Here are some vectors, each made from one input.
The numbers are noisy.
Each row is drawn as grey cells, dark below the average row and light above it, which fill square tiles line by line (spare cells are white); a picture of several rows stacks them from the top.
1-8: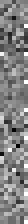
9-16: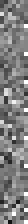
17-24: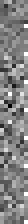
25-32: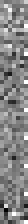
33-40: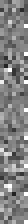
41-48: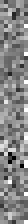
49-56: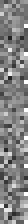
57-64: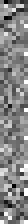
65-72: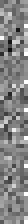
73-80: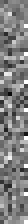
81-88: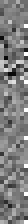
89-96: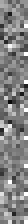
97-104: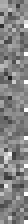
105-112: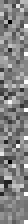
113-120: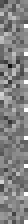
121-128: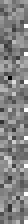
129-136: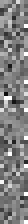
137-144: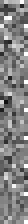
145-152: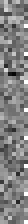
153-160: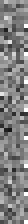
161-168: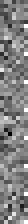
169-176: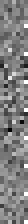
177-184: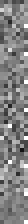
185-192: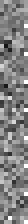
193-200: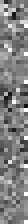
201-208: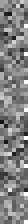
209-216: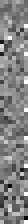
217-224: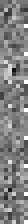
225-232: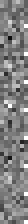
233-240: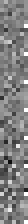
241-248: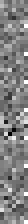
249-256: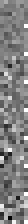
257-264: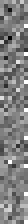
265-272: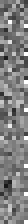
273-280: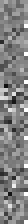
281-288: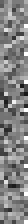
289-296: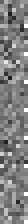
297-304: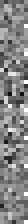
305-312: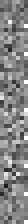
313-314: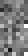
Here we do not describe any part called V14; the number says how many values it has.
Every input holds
a list of up to two items, each a true/false value and a value of V14.
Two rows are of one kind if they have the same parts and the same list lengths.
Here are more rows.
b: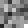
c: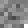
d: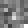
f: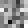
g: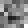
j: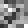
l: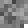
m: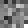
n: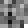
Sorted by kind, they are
b, c, d, g, l
f, j, m
n

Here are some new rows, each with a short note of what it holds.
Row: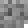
a list of two items
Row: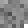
a list of two items
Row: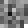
the empty list
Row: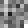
the empty list
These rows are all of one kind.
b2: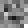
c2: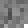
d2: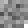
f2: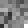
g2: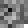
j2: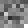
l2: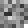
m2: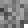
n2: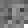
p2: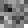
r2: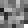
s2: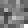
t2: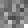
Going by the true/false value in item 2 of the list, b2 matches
g2, m2, n2 and r2.
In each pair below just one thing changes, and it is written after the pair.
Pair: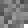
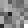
the value of V14 in item 1 of the list
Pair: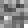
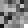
the true/false value in item 1 of the list
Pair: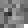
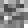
the value of V14 in item 2 of the list
